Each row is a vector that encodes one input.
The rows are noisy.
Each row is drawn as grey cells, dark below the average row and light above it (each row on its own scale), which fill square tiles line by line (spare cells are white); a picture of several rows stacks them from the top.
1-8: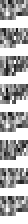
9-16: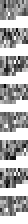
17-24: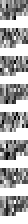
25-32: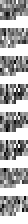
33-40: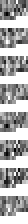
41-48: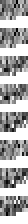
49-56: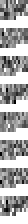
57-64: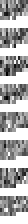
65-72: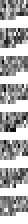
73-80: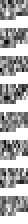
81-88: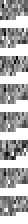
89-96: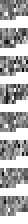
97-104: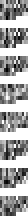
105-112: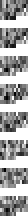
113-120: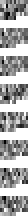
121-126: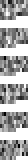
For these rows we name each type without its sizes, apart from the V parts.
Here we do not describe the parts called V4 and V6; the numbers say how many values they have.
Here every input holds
either a value of V4 and a value of V6, or a list of points on a line.
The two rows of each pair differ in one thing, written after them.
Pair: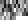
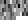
the place on the line in item 2 of the list
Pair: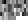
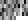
the place on the line in item 1 of the list
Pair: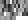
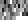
the place on the line in item 2 of the list
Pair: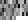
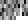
the place on the line in item 2 of the list
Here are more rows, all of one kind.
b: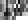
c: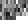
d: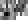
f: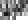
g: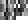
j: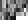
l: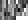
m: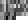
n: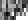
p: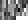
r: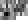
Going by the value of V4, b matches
g and m.
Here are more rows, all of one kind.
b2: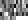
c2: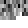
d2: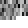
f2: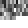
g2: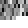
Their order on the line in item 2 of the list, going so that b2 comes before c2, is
f2, b2, g2, d2, c2.
